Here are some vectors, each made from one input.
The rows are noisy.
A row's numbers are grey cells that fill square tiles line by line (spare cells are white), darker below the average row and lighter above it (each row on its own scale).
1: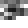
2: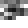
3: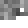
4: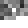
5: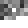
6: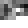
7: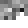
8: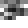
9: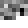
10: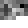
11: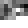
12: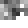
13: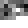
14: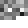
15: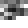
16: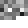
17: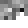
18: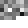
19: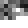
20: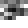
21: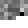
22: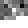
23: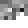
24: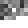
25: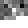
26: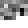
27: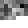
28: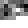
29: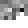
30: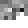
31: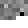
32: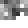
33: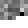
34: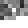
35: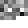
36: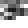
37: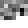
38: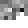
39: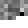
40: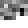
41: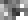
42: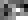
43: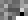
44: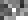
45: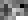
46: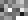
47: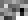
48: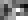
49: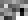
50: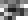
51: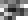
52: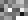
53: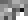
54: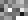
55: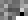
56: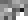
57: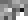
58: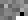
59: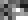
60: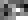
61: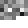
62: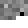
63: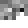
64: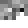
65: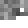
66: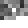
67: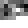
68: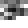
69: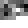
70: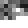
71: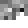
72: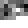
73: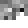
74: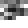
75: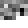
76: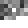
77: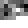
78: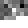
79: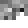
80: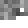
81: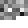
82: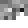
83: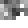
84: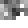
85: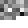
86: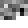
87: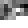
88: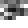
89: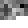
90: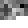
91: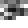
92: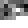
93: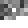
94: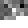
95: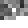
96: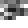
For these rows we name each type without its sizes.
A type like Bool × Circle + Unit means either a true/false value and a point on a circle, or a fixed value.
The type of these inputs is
Bool × Bool × Bool + Line.
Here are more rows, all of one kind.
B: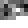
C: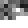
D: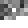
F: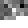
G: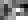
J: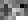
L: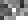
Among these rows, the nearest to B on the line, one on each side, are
C and G.
